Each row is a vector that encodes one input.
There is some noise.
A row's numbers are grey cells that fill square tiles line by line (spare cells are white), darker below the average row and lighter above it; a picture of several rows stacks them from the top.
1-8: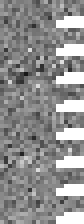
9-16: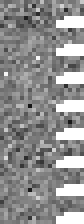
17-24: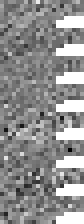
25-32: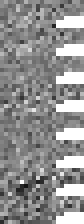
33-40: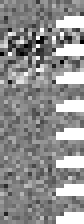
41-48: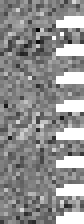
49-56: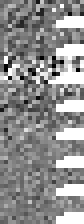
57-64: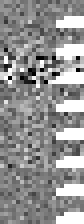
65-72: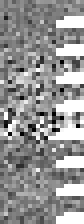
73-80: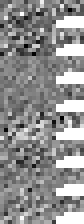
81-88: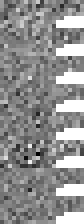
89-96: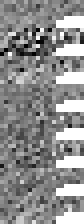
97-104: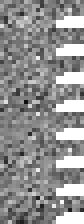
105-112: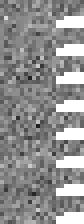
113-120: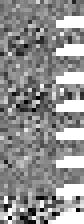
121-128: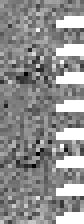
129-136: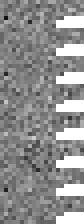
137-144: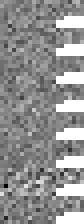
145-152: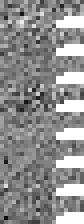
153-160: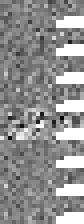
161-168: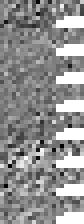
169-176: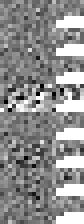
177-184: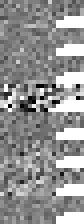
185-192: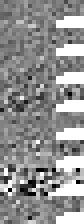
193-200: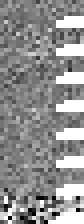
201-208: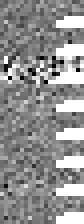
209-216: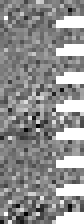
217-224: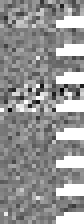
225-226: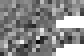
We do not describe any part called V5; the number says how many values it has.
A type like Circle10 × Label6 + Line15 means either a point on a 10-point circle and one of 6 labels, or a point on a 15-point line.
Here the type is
(Bool × Label10 + Circle8) × V5 + Unit.
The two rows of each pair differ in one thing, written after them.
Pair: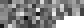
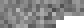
the value of V5
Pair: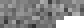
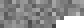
the value of V5
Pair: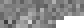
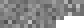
the label
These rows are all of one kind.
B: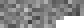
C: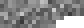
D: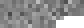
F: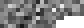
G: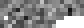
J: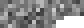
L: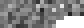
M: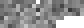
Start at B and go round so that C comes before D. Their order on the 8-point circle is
B, C, J, D, F, L, G, M.
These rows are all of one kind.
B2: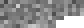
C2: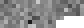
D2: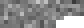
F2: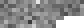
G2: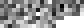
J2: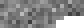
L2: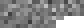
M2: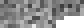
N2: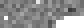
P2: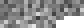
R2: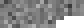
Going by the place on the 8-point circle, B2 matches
G2, M2 and R2.
